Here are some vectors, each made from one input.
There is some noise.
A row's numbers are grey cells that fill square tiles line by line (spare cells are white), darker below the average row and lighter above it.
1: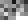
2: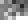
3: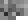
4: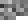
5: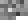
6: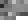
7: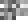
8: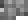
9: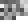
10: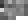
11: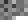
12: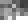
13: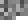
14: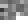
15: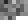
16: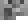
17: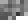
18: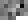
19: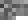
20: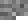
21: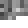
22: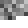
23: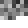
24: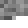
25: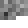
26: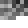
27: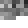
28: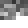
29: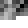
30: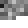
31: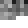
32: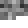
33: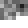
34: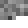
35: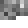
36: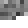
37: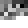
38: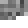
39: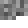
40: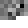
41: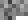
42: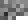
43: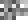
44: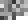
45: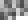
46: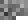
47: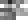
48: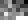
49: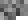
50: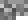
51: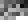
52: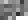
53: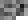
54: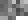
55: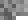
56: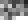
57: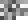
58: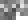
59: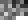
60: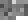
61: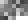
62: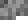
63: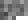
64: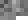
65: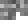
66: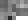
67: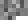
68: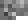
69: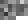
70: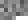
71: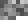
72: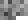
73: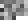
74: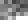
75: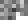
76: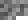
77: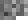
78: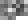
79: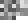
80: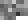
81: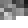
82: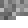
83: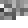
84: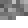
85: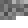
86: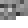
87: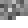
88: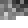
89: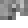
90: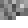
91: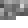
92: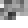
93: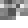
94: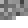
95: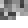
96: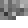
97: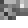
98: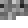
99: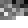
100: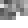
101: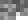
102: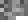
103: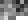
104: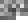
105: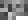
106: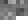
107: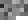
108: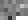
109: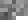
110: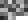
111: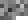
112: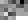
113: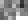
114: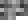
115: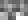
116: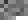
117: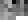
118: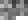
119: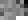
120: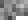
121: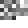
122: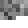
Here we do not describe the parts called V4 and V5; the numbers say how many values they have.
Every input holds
a true/false value and a value of V5, together with either a point on a 6-point line, or a value of V4.
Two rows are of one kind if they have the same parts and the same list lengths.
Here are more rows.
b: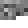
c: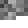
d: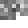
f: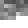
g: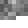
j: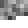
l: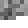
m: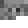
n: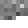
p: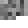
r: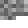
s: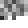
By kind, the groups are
b, c, g, j, l, m, n, p, r
d, f, s

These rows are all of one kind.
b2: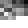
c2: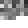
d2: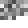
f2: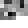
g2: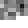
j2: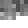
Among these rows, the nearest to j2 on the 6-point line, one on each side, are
b2 and g2.
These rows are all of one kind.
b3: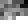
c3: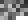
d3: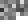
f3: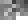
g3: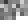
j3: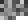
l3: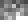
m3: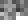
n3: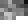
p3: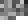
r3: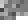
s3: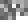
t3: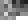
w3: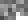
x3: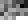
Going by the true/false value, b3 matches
f3, r3, t3 and x3.
